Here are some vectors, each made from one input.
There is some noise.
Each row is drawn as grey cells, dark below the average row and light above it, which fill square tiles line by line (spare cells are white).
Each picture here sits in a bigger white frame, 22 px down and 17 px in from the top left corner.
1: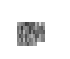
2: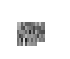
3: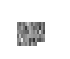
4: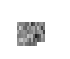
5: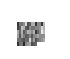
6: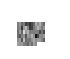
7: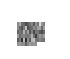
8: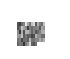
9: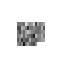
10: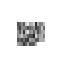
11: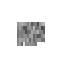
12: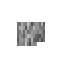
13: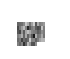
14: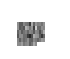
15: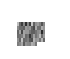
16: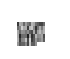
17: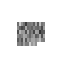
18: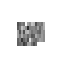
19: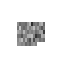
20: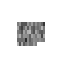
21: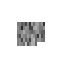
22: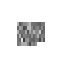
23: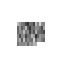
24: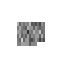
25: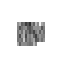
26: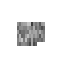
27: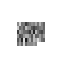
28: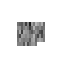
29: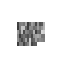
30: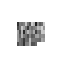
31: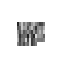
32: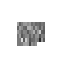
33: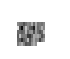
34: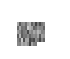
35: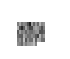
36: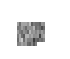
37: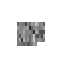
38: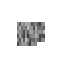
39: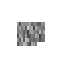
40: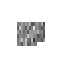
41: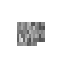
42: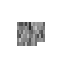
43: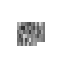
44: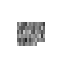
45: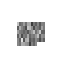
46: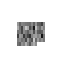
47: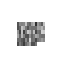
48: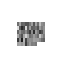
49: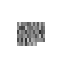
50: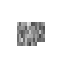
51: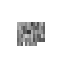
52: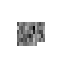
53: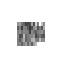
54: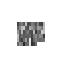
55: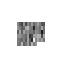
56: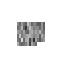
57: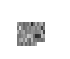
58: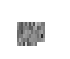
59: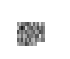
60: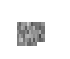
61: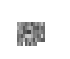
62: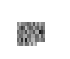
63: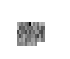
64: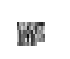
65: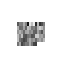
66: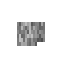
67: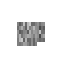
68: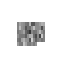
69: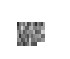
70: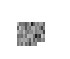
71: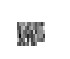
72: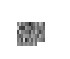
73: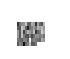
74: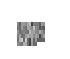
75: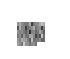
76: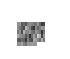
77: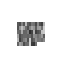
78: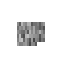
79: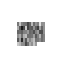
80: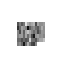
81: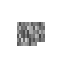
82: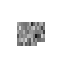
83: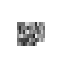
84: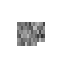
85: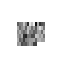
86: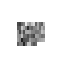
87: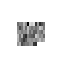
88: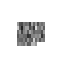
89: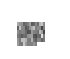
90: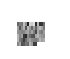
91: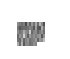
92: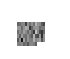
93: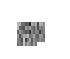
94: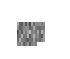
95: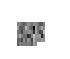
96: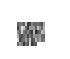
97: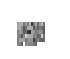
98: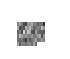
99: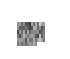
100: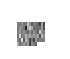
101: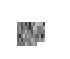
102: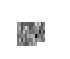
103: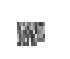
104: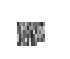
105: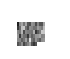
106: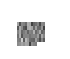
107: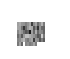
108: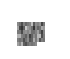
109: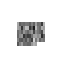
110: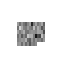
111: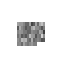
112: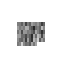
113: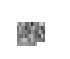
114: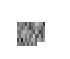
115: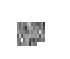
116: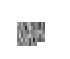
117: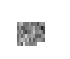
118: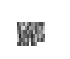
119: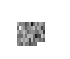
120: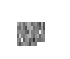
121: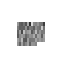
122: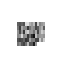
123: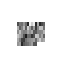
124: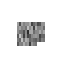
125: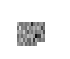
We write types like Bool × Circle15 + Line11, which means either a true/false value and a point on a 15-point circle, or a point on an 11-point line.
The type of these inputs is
Line8 + List2(Line9).
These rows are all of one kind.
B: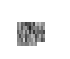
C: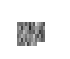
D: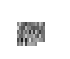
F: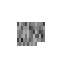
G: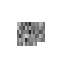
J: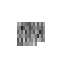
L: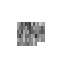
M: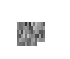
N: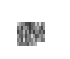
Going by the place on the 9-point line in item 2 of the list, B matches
C, J and N.
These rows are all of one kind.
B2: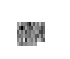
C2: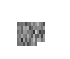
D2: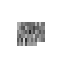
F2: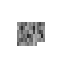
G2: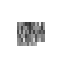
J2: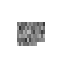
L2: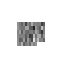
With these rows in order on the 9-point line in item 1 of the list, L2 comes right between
F2 and J2.
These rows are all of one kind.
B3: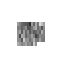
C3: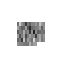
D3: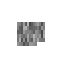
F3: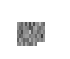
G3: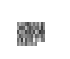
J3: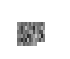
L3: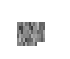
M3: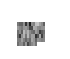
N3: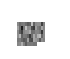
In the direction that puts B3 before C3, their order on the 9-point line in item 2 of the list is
F3, B3, M3, L3, D3, G3, C3, J3, N3.
